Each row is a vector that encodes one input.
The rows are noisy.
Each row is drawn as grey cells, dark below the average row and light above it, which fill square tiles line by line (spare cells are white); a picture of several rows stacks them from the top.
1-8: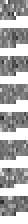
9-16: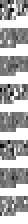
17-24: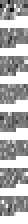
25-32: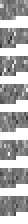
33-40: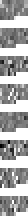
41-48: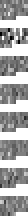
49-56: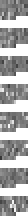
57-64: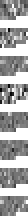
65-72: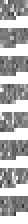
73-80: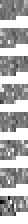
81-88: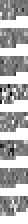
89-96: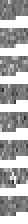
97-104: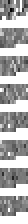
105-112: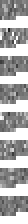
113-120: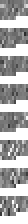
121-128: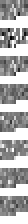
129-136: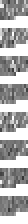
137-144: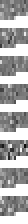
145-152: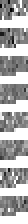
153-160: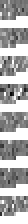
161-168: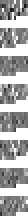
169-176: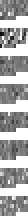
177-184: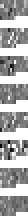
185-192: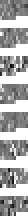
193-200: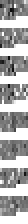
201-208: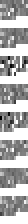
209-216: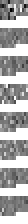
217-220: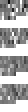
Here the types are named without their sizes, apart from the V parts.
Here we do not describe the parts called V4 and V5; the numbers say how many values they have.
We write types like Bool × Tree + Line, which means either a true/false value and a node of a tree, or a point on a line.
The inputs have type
(Bool × Bool × Bool × Bool + Unit) × (Line + V5) + Label × V4.
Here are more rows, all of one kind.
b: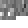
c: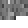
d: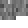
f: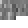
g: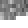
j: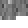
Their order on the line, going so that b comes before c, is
b, f, c, j, d, g.
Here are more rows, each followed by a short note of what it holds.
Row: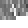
a point on a line
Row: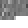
a point on a line and four true/false values
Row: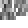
a value of V5
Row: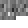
a point on a line and four true/false values
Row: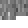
a point on a line and four true/false values
